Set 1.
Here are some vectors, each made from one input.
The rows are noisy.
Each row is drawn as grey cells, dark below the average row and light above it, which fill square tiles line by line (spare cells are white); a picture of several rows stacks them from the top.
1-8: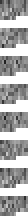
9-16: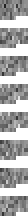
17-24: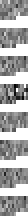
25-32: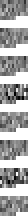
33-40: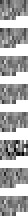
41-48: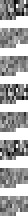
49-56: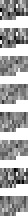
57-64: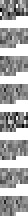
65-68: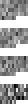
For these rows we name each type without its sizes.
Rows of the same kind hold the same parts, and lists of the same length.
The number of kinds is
2.
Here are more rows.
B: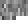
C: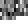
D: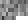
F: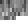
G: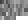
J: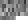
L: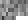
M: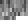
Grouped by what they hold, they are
B, D, F, G, J, L, M
C

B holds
three true/false values.
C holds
a point on a line.
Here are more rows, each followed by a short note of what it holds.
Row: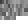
three true/false values
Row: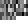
a point on a line
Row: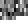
a point on a line
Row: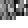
a point on a line
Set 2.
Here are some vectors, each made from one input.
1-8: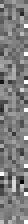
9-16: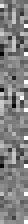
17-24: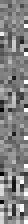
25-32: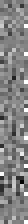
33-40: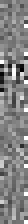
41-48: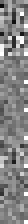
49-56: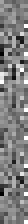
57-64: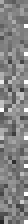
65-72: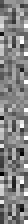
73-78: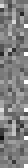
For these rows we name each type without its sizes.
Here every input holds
a point on a line and a true/false value.
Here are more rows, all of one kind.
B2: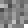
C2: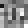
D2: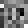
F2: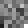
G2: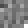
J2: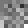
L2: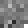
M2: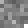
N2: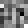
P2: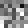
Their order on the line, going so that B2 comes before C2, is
J2, P2, B2, M2, C2, N2, G2, F2, D2, L2.
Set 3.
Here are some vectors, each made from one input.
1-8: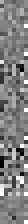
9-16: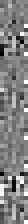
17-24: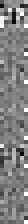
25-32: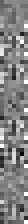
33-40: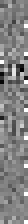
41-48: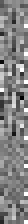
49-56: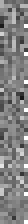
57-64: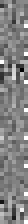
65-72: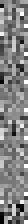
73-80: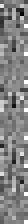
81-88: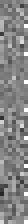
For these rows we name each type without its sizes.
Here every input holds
a point on a line and a true/false value.
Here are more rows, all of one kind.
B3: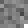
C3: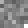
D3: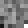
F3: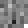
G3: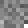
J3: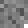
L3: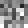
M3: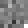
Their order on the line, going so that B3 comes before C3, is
F3, M3, J3, B3, C3, L3, D3, G3.
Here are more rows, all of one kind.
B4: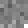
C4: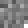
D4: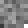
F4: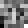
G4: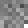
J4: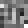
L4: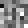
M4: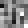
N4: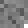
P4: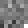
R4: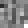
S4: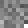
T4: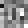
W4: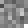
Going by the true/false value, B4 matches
G4, J4, N4 and S4.
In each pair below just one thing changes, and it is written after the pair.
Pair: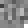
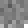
the true/false value
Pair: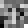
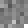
the true/false value
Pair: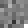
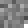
the place on the line
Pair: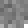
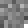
the true/false value
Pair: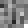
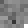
the true/false value
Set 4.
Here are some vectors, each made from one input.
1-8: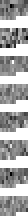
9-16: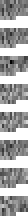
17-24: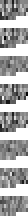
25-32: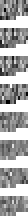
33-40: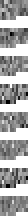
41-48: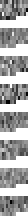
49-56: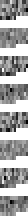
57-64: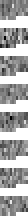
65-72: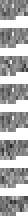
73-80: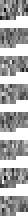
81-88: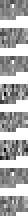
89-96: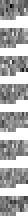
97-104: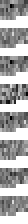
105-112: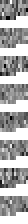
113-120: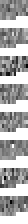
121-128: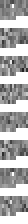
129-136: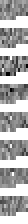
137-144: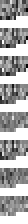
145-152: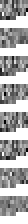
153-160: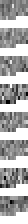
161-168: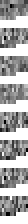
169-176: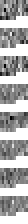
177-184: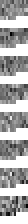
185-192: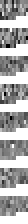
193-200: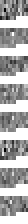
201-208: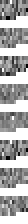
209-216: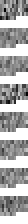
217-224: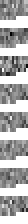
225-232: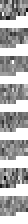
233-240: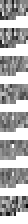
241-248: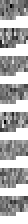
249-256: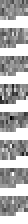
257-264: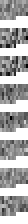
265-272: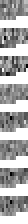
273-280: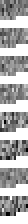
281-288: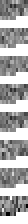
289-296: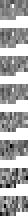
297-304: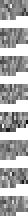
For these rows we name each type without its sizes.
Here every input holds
either a point on a circle, or a node of a tree.
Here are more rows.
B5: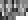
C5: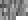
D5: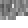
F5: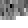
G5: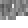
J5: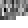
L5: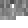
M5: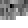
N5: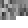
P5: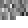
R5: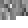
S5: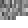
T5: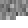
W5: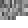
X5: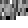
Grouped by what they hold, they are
B5, J5, X5
C5, D5, F5, G5, L5, M5, N5, P5, R5, S5, T5, W5

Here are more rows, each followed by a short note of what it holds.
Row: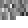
a node of a tree
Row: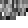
a point on a circle
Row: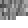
a node of a tree
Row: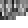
a point on a circle
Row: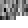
a point on a circle
